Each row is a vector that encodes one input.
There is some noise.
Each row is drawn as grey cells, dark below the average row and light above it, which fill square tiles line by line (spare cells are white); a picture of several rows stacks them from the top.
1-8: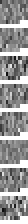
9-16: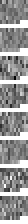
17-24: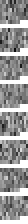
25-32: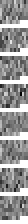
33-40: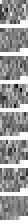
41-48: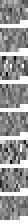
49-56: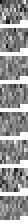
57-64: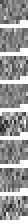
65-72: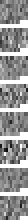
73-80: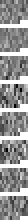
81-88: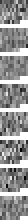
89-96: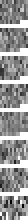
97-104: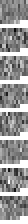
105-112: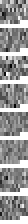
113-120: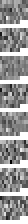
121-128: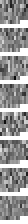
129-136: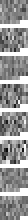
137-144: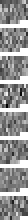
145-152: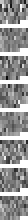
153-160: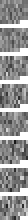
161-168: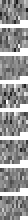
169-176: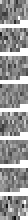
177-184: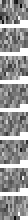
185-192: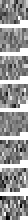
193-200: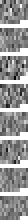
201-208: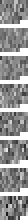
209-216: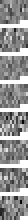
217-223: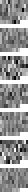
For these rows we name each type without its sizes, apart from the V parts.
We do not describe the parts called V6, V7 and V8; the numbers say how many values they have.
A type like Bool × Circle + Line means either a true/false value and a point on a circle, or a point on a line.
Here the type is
Bool × V8 + Line × (Line × Line + V7) + V6.
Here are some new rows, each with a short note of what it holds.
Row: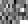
a value of V6
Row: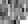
a true/false value and a value of V8
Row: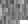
a point on each of three lines
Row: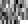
a true/false value and a value of V8
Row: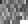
a point on a line and a value of V7
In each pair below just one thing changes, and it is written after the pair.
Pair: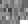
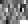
the value of V7
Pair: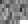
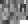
the value of V7
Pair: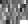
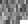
the place on the line
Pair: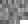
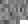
the value of V7
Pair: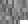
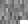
the value of V7
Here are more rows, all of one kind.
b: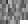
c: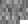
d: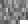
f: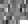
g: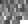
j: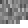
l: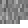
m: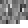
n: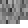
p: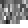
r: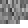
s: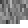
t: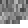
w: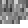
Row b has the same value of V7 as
d, g and p.
